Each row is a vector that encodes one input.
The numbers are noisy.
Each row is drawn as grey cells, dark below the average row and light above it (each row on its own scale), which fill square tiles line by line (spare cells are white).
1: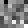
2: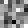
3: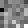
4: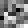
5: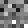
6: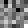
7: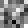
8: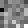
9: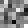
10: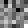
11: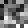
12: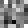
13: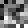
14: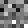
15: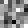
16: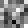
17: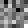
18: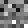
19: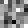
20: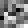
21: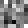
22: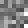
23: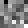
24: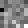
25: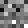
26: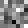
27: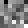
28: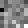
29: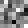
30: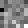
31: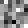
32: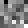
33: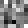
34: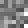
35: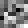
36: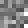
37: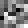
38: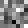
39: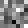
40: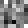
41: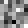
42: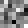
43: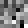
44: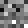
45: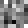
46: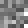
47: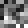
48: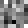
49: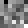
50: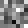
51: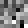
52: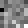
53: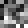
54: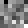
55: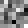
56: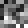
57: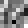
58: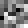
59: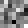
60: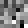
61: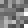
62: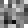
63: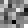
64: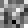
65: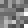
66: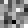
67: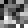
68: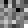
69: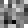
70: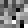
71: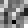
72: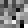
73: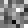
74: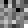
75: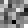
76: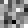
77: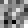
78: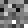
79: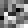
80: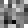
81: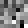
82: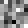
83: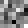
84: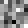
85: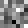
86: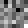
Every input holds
either one of 4 labels and a true/false value, or one of 8 labels.
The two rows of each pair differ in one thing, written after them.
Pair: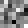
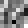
the true/false value
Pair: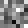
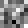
the true/false value
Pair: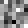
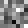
the label
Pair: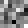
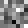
the label
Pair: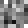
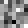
the label
